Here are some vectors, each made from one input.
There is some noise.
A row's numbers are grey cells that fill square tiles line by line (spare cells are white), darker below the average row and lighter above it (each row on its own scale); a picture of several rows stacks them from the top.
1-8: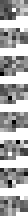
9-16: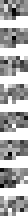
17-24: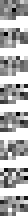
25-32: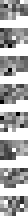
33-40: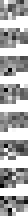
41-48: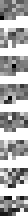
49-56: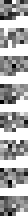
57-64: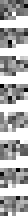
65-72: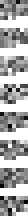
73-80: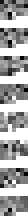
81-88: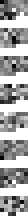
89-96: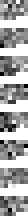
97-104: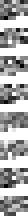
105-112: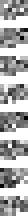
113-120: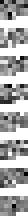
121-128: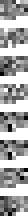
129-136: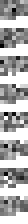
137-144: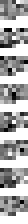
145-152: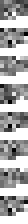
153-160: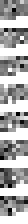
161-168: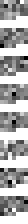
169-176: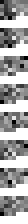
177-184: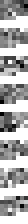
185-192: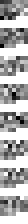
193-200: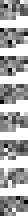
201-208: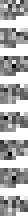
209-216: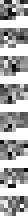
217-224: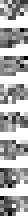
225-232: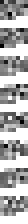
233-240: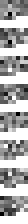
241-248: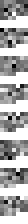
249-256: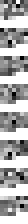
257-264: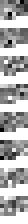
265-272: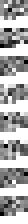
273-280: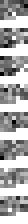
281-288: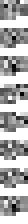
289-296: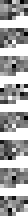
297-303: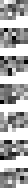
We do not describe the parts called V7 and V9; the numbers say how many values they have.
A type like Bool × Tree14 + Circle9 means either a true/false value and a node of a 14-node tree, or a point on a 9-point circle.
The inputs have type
Bool × V9 + (Circle6 + Unit) × V7.
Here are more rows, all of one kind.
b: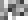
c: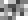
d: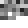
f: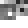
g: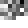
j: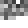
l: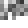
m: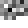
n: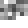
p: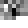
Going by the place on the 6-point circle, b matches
g, l, m and p.
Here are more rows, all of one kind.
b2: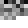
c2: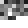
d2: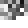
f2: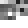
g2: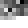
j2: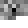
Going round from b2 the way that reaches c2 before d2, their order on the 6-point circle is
b2, c2, f2, j2, d2, g2.
